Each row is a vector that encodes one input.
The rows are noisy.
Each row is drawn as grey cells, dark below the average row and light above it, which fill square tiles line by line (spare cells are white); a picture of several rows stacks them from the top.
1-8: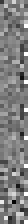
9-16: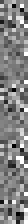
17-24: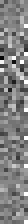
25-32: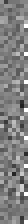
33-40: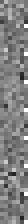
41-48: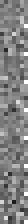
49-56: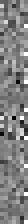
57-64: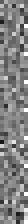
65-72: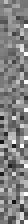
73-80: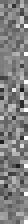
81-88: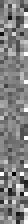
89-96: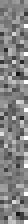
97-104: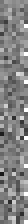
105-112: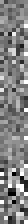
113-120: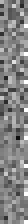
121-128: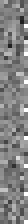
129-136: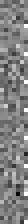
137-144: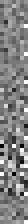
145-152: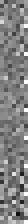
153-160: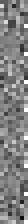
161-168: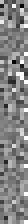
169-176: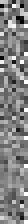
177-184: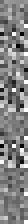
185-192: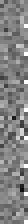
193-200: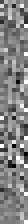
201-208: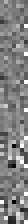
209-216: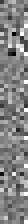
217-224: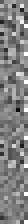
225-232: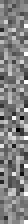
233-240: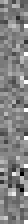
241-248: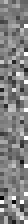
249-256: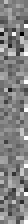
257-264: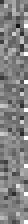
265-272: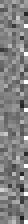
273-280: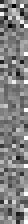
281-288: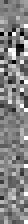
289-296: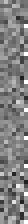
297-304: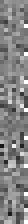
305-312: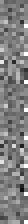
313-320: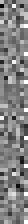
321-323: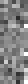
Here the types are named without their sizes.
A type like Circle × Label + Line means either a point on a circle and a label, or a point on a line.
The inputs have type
Bool × Bool × Bool × Bool + Line.
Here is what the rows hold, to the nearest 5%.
About 15% of them hold a point on a line. The rest hold four true/false values.
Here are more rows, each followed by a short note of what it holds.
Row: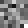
a point on a line
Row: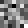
a point on a line
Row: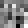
a point on a line
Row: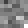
four true/false values
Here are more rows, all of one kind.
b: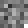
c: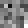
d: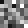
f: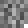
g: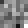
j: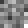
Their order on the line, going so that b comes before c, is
f, b, c, d, g, j.
